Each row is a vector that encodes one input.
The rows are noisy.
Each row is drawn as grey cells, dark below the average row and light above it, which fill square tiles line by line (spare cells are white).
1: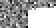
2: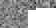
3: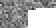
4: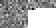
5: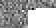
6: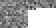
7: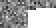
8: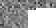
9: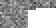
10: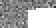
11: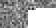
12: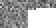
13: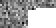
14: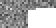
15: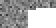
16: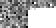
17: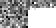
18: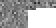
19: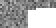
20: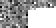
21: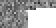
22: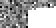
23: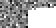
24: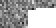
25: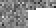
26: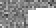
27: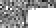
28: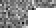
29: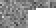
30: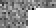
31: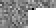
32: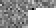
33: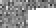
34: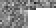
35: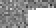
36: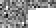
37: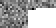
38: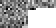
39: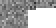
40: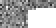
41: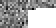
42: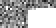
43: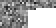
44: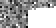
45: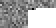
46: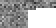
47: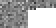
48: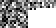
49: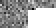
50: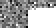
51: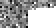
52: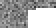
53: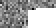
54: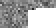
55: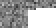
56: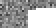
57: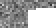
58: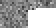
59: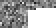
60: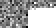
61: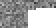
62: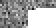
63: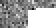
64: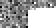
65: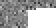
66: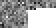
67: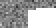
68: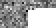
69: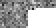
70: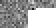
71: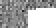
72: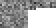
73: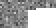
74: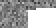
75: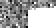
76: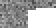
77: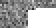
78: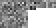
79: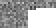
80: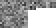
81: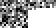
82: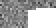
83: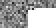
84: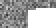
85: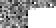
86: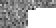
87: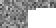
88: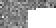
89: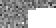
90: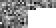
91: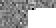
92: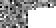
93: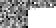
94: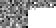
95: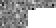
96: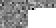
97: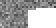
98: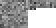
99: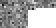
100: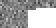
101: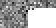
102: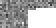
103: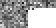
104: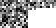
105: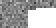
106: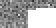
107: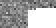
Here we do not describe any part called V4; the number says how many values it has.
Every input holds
a list of up to three items, each a true/false value and a value of V4.
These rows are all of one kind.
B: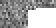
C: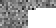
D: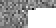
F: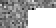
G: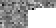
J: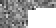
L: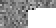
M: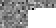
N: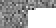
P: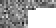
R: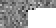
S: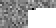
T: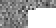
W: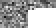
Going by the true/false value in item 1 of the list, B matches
F, J and P.
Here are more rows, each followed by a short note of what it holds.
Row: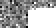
a list of one item
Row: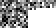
the empty list
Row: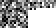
the empty list
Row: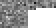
a list of three items
